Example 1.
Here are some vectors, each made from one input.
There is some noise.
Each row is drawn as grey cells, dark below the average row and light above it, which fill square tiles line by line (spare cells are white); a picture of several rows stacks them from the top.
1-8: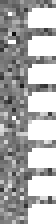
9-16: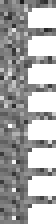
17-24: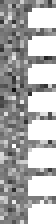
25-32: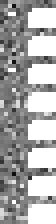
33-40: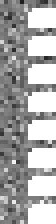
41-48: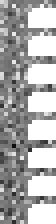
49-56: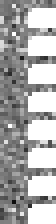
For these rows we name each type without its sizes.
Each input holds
four true/false values.
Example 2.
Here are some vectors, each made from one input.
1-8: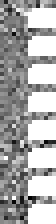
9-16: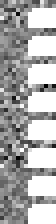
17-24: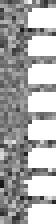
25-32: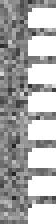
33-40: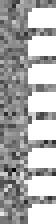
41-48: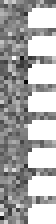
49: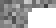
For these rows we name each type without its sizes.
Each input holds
a label.
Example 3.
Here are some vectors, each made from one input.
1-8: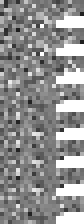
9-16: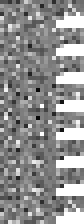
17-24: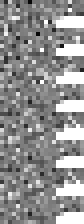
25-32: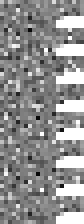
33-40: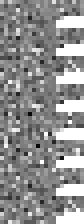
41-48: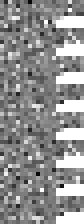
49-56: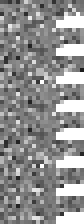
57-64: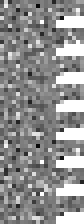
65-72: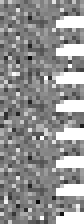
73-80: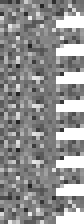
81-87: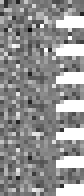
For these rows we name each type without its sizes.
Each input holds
a point on a circle.
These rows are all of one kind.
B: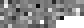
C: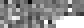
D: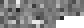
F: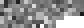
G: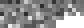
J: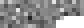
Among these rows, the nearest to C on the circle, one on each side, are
F and J.
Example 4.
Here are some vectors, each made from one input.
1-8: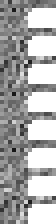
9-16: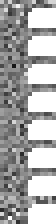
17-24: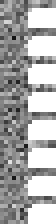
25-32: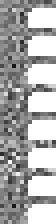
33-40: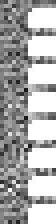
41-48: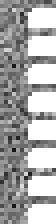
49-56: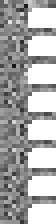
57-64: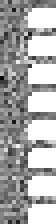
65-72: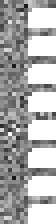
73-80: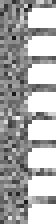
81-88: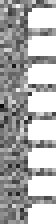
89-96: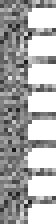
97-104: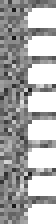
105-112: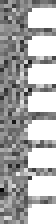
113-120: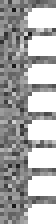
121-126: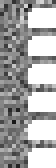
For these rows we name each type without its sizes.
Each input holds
a label.
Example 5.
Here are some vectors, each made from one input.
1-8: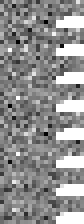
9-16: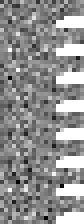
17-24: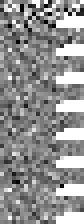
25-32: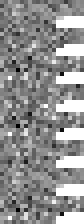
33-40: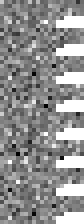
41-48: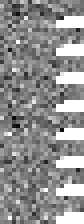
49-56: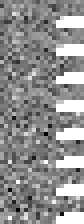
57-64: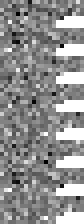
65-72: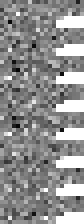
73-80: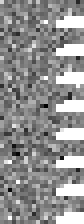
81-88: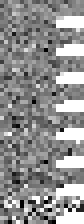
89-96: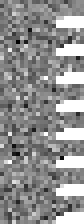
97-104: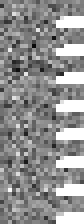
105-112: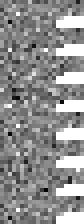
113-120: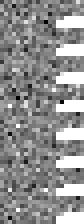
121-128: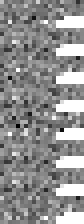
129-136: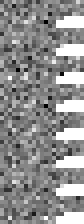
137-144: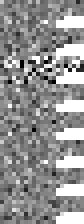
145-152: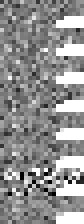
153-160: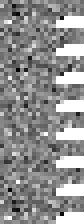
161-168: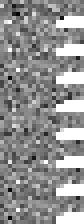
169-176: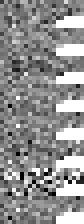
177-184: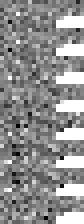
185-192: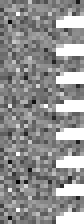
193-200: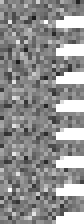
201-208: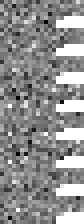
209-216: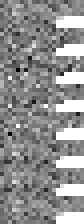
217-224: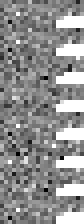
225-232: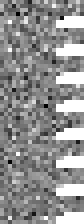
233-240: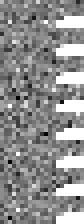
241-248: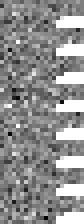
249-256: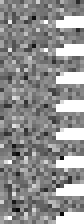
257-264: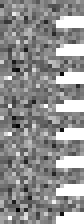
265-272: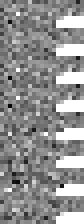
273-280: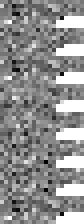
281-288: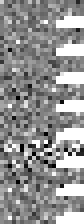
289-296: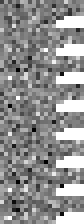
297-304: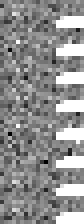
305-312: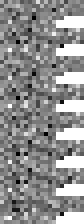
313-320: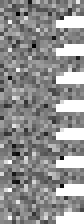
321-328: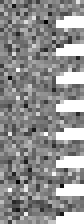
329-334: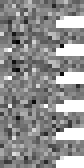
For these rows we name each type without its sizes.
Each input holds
either a fixed value, or four true/false values.
